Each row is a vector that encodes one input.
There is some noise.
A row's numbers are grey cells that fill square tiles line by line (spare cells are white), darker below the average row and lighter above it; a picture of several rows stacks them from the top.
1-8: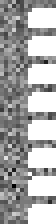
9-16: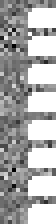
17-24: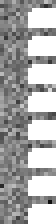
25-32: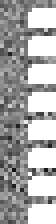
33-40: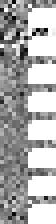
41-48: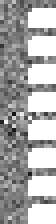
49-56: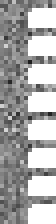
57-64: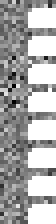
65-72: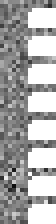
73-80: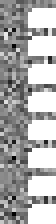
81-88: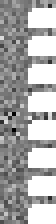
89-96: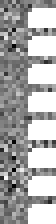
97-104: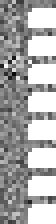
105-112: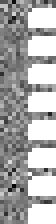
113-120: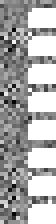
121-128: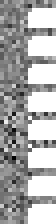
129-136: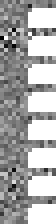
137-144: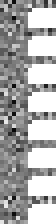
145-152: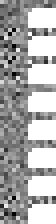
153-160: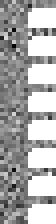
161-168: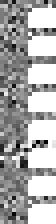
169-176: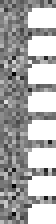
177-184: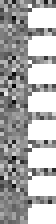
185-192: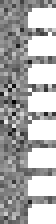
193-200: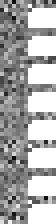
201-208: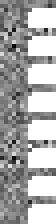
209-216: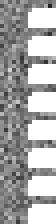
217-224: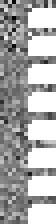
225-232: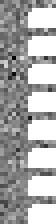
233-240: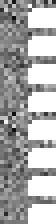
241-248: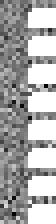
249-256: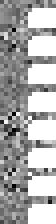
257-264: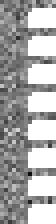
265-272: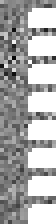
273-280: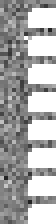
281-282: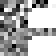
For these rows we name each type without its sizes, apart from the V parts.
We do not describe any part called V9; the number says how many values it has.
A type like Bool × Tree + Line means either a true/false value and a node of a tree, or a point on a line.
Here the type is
List(Circle × (Line + V9)).
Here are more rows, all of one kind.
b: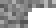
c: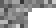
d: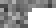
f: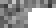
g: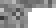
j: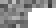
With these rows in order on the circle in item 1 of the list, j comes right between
b and d.
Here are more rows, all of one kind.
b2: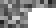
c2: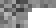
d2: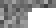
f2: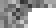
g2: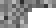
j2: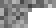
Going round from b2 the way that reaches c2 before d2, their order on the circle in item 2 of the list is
b2, g2, f2, c2, j2, d2.
